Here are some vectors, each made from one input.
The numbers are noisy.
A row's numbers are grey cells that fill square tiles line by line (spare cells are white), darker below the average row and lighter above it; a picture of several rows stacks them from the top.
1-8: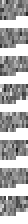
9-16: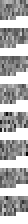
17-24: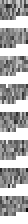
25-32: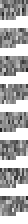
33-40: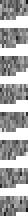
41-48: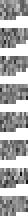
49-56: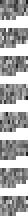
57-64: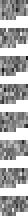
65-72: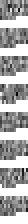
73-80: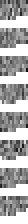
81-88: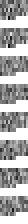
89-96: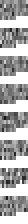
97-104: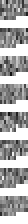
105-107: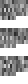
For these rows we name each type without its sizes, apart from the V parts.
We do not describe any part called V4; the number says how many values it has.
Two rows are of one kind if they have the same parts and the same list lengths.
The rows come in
2 kinds.
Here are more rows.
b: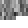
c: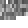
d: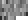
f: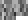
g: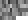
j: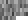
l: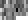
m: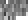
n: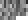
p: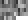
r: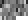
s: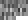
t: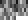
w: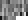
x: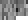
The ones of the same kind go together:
b, d, f, j, w
c, g, l, m, n, p, r, s, t, x

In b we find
a point on a line and a value of V4.
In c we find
a point on a line, a node of a tree and a value of V4.
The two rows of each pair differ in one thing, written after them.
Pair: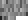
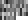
the value of V4
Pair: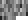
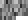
the place on the line
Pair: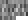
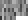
the value of V4
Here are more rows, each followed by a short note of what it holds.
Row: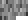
a point on a line and a value of V4
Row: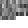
a point on a line and a value of V4
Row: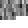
a point on a line and a value of V4
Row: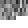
a point on a line, a node of a tree and a value of V4
